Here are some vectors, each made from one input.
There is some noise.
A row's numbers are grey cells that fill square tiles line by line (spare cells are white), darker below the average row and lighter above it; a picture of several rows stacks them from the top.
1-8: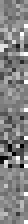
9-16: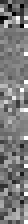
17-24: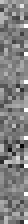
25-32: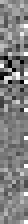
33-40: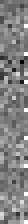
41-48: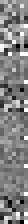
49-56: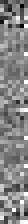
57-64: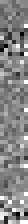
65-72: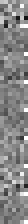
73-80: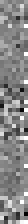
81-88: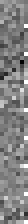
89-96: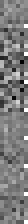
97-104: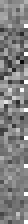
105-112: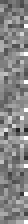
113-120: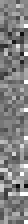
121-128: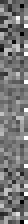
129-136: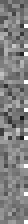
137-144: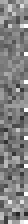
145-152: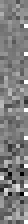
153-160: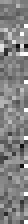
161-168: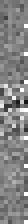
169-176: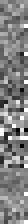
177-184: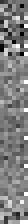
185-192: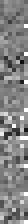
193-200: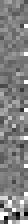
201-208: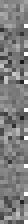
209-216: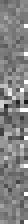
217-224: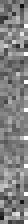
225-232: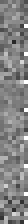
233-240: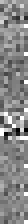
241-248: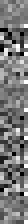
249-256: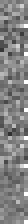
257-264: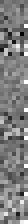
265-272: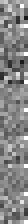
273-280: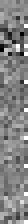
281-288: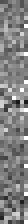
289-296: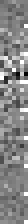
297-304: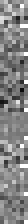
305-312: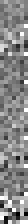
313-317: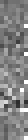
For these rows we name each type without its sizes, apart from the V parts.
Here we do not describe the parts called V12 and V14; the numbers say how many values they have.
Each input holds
a node of each of two trees, a value of V12 and a value of V14.
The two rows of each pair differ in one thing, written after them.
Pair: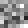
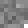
the value of V14
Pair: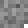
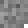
the value of V12
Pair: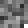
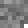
the node of one of the two trees
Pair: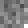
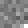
the node of one of the two trees
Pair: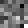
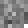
the value of V12
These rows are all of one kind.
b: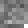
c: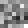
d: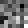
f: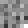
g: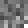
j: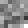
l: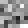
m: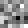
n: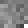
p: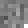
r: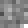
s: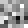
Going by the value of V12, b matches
m and r.
